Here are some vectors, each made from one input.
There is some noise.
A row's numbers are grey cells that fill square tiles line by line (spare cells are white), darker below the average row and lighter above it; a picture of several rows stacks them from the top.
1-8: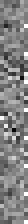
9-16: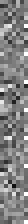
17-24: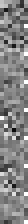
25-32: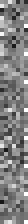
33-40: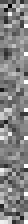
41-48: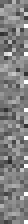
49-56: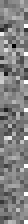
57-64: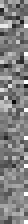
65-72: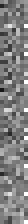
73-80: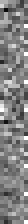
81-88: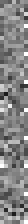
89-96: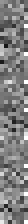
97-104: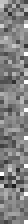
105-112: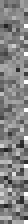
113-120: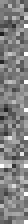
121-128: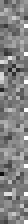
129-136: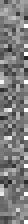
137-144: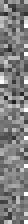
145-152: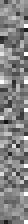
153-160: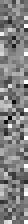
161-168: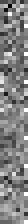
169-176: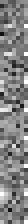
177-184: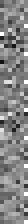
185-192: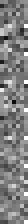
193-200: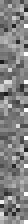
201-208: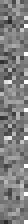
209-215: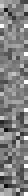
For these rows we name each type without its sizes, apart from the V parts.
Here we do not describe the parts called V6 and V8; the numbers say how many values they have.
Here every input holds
either a value of V6 and a value of V8, or a list of points on a line.
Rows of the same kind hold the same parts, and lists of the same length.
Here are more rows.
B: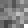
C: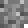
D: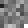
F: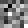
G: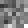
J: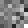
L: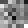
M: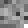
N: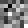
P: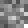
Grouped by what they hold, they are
B, G, M
C, D, P
F, N
J
L

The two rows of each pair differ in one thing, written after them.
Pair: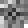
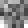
the value of V8
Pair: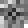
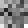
the value of V8
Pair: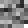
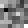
the value of V6
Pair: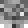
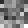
the value of V8
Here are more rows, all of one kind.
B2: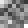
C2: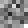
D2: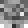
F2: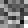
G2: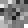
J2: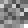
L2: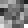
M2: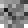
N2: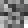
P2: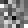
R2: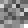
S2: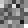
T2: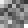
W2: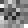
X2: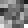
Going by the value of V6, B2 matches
G2, L2, T2 and X2.
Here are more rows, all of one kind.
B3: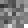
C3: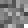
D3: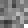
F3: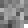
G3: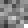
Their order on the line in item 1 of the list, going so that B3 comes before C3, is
B3, C3, D3, F3, G3.
